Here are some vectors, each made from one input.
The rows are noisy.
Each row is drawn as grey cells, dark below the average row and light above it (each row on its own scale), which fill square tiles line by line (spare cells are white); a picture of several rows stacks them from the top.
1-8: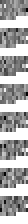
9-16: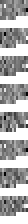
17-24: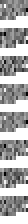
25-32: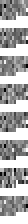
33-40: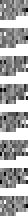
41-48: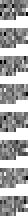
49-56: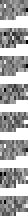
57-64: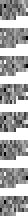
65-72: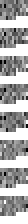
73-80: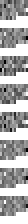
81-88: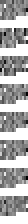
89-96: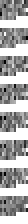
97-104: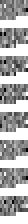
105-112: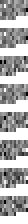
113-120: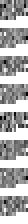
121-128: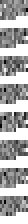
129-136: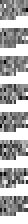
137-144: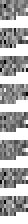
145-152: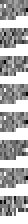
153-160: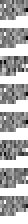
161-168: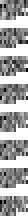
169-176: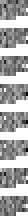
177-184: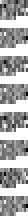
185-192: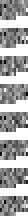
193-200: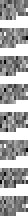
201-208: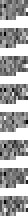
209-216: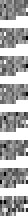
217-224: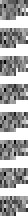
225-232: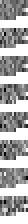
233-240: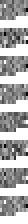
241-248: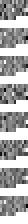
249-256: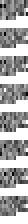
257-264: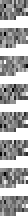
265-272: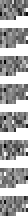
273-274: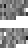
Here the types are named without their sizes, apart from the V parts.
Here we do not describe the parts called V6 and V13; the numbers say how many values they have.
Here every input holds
a true/false value and a value of V13, together with either a point on a line, or a value of V6.
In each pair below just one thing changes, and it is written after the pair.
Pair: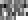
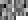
the value of V13
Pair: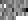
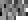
the true/false value
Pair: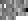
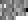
the value of V13
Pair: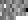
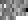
the value of V6
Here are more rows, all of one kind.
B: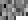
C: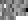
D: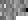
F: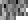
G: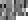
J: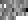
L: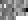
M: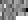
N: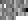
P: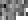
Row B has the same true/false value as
F, G and P.
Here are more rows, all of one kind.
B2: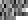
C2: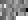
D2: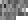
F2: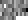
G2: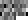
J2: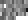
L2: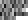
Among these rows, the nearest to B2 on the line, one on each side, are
C2 and L2.
